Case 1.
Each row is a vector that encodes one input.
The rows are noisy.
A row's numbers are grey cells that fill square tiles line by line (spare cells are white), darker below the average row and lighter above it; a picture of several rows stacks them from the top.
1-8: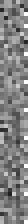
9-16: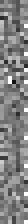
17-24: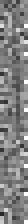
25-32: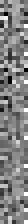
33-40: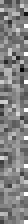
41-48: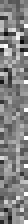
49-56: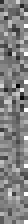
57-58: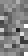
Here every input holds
a node of a 7-node tree and a true/false value.
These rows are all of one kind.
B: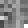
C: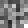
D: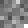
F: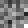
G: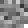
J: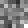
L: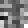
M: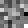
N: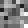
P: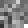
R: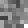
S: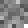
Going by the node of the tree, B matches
J, N and R.
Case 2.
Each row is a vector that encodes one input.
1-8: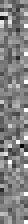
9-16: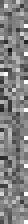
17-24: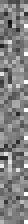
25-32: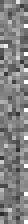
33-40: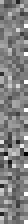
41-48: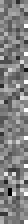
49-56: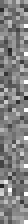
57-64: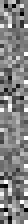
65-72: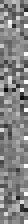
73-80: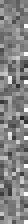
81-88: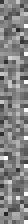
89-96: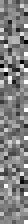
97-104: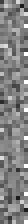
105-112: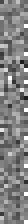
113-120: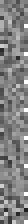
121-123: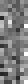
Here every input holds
a node of a 7-node tree and a true/false value.
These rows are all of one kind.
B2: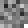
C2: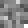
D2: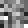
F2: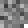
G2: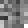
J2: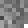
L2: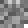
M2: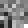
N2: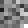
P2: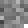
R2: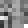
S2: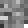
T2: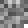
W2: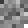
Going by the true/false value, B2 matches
F2, G2 and J2.
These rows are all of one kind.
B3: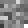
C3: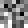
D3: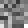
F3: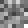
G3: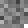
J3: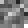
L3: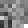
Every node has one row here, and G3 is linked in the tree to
B3 and C3.
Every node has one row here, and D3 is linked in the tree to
C3 and F3.
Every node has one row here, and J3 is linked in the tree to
L3.
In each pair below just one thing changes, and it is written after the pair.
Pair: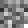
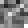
the true/false value
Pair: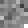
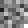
the node of the tree
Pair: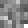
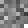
the true/false value
